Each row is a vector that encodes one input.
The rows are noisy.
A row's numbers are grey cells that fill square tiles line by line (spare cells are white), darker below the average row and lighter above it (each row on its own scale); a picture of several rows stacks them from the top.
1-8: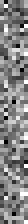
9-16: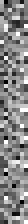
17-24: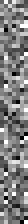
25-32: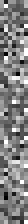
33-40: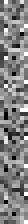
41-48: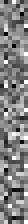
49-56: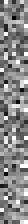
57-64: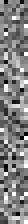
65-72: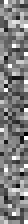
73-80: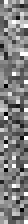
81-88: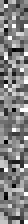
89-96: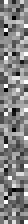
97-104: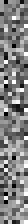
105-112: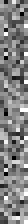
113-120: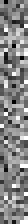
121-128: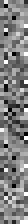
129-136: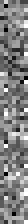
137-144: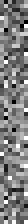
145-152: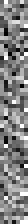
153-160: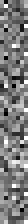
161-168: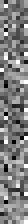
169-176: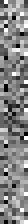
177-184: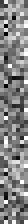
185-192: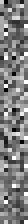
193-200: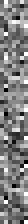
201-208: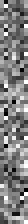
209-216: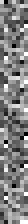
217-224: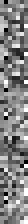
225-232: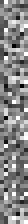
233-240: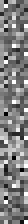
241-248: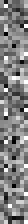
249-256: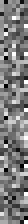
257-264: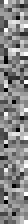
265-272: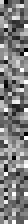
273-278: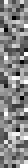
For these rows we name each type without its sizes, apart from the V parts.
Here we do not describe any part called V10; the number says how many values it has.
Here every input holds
a true/false value, together with either a point on a line, or a value of V10.
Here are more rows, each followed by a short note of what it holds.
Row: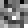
a true/false value and a value of V10
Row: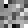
a true/false value and a value of V10
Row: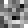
a point on a line and a true/false value
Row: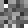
a point on a line and a true/false value
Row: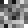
a point on a line and a true/false value
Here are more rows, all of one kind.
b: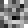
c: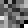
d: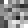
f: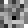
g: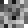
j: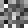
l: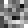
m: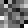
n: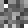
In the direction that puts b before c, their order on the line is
d, j, n, l, b, f, m, c, g.
